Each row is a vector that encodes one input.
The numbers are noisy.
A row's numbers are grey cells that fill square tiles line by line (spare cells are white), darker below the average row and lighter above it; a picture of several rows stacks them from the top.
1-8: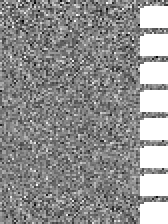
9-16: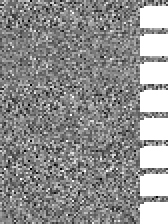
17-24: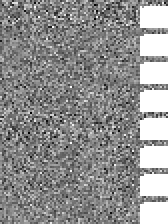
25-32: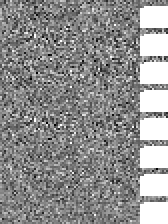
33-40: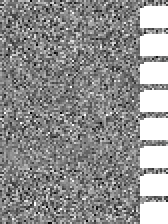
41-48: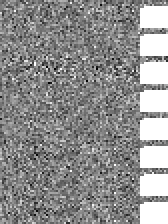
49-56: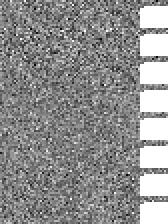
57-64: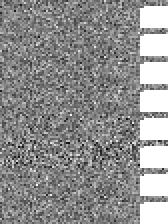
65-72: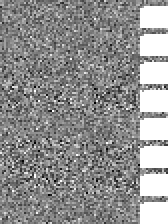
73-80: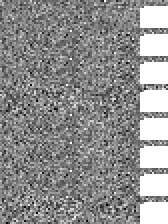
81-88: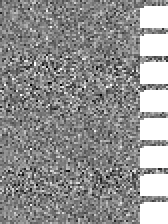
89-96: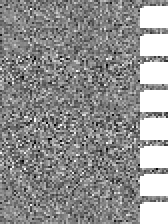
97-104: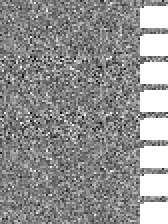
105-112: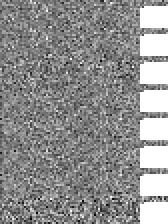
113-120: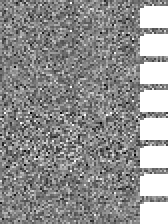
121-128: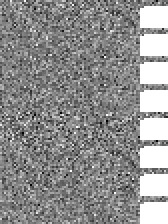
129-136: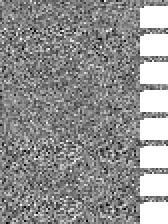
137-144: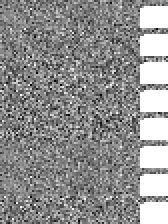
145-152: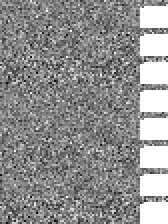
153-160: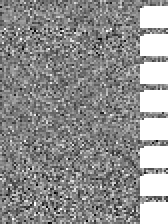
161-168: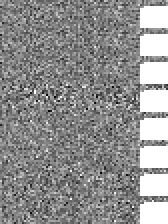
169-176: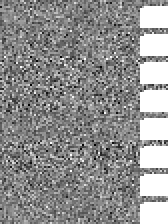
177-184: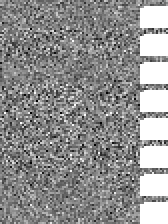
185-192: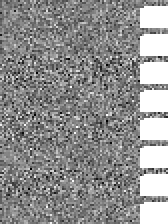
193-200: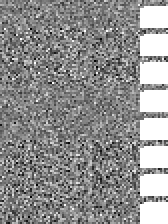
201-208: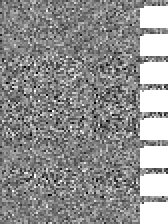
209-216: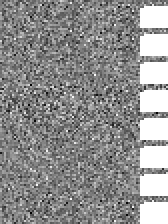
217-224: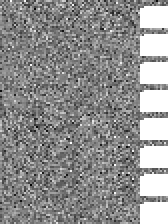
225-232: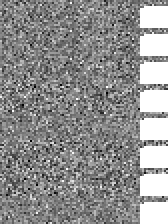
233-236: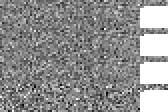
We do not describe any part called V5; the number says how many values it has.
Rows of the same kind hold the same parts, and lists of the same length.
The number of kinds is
3.
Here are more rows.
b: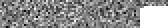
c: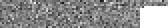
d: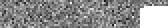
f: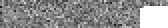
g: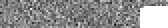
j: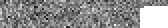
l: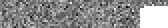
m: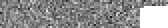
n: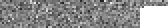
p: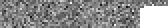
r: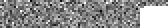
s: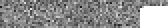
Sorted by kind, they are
b, r
c, f, g, m, n, s
d, j, l, p

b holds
a point on a 10-point circle.
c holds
a point on a 9-point circle and a true/false value.
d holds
a value of V5.
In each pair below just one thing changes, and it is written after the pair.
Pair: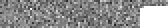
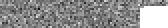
the true/false value
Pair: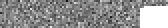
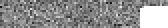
the place on the 9-point circle
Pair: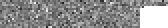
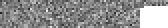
the true/false value
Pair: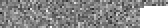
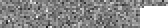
the true/false value
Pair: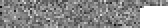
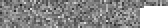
the place on the 9-point circle
